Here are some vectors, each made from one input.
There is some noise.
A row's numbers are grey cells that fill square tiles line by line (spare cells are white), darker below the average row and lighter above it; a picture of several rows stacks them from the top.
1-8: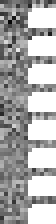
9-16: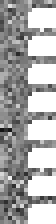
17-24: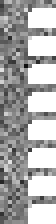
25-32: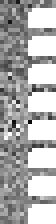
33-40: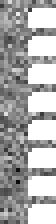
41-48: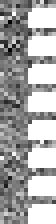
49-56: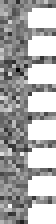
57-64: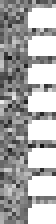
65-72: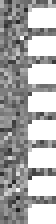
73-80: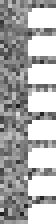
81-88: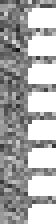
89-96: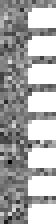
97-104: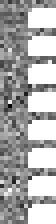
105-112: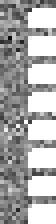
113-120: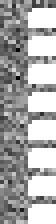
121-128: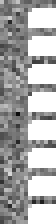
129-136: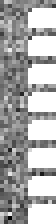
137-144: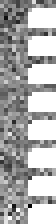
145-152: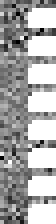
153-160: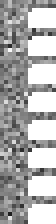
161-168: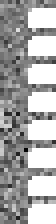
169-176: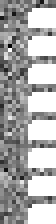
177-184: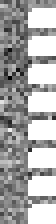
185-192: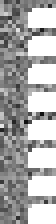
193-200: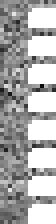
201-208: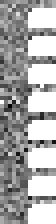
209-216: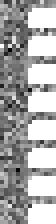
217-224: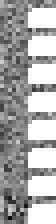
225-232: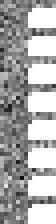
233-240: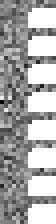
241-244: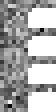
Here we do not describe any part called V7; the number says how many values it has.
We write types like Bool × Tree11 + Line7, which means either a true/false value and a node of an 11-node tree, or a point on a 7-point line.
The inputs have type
Bool × Bool × Bool × Bool × Bool × (Tree9 + Unit) × V7.
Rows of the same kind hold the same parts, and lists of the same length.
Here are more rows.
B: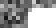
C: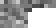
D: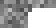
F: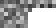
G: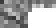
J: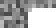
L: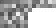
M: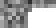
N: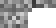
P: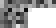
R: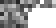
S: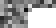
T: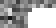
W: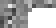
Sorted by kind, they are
B, G, J, L, P, S, T, W
C, D, F, M, N, R

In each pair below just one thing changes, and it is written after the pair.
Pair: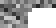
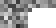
the value of V7
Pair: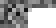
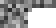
the node of the tree
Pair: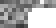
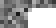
the value of V7
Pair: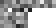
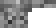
the value of V7
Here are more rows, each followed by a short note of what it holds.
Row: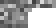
a node of a 9-node tree, five true/false values and a value of V7
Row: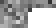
a node of a 9-node tree, five true/false values and a value of V7
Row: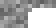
five true/false values and a value of V7
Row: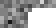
a node of a 9-node tree, five true/false values and a value of V7
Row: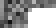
a node of a 9-node tree, five true/false values and a value of V7
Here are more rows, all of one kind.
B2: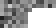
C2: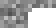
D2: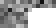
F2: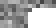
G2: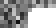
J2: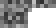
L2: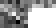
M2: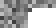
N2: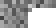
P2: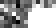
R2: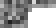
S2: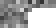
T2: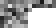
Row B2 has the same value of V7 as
J2, L2, N2 and R2.
